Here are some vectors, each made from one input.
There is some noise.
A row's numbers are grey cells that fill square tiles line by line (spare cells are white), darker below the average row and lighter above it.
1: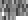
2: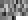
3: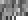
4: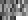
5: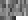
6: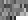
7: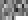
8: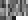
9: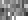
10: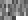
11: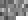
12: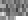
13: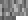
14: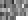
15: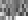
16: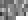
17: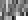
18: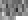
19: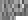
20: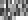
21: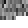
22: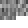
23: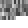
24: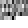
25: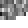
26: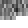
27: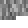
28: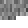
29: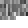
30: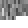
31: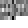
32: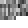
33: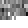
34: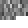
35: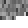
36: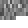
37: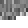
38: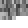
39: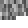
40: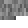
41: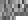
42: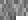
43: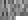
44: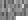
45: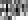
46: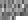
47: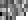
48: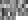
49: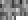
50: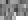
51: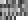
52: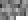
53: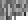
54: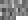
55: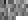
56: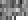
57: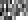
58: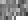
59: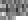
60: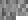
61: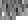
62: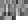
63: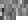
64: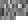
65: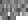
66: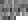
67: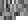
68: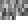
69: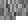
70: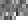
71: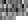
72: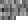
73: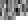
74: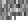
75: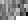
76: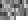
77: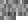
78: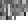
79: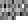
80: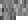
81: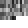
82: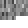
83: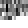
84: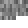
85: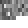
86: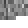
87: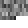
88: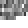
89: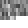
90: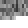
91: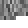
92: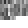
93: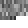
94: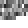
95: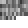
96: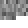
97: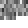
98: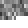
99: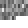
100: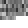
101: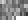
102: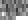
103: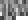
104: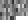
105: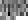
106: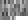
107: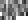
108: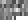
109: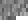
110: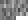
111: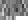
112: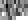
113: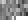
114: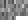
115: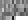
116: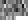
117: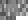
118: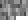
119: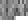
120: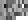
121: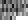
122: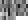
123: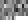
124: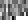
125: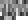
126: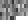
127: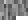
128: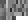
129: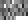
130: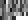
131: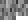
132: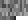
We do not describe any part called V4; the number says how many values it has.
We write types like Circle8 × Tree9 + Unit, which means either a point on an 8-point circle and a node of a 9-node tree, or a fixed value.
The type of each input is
Bool × V4 + Circle9 + Unit.
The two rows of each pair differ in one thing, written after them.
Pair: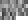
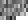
the true/false value
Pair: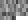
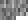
the value of V4
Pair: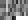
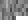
the value of V4
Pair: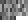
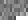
the true/false value
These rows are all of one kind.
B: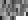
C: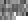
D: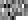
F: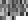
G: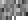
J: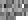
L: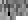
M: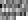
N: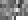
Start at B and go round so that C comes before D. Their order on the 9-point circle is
B, F, L, C, G, N, M, J, D.
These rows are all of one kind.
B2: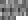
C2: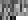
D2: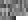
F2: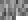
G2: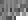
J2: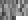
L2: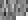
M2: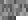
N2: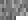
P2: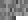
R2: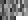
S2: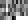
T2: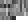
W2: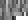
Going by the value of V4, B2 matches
G2, L2, N2 and R2.
